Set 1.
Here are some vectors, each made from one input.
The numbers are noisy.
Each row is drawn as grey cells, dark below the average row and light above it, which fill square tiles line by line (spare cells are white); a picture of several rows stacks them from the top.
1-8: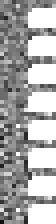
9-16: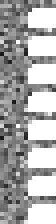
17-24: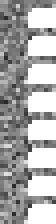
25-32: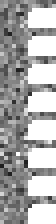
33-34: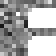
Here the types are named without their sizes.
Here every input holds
either a fixed value, or three true/false values.
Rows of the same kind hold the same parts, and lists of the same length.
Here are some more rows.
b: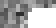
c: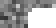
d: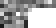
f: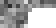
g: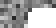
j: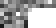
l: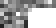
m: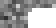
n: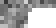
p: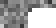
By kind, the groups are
b, c, f, g, m, n, p
d, j, l

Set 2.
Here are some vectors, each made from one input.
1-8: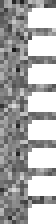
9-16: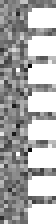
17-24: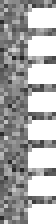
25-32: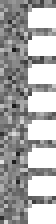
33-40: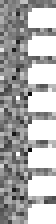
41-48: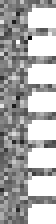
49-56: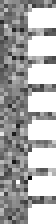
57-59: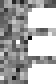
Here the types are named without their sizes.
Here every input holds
a point on a line.
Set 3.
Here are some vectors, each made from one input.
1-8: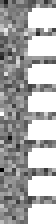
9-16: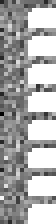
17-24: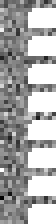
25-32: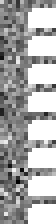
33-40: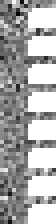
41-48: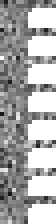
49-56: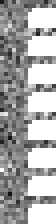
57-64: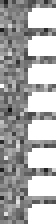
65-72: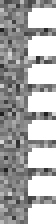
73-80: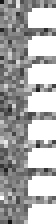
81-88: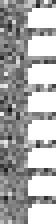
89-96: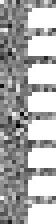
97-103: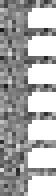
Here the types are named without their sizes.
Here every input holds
either a point on a circle, or a fixed value.
